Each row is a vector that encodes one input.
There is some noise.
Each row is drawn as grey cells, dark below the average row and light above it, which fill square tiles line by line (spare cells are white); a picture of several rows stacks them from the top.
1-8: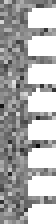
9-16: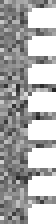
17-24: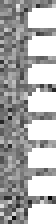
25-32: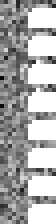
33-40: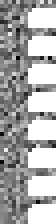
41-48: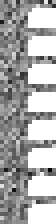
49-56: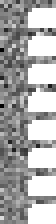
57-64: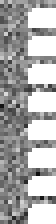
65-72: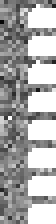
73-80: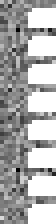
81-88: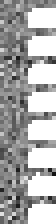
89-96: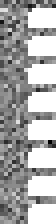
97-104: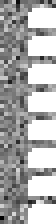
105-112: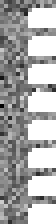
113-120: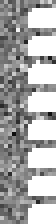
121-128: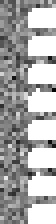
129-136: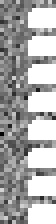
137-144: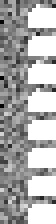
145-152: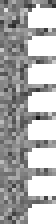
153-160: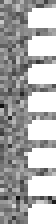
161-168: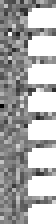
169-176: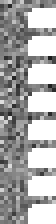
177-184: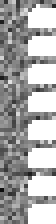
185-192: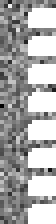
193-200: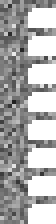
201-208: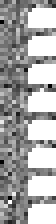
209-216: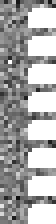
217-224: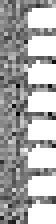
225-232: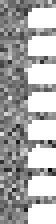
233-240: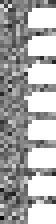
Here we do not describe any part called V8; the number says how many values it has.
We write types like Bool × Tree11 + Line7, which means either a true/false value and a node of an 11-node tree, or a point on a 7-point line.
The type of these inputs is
Bool × Circle5 × (Line10 + V8).
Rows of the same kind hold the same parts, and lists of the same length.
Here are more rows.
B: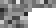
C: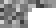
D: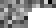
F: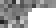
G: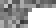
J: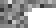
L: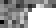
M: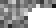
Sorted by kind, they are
B, F, L
C, D, G, J, M

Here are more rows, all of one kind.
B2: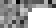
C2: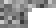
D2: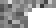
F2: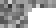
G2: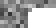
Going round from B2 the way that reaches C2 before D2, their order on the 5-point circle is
B2, G2, C2, D2, F2.
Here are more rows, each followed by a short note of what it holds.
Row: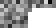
a point on a 5-point circle, a point on a 10-point line and a true/false value
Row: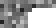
a point on a 5-point circle, a true/false value and a value of V8
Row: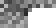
a point on a 5-point circle, a true/false value and a value of V8
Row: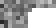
a point on a 5-point circle, a true/false value and a value of V8
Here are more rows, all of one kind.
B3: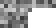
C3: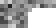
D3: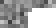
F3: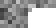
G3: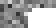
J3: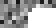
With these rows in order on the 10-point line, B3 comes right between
D3 and F3.
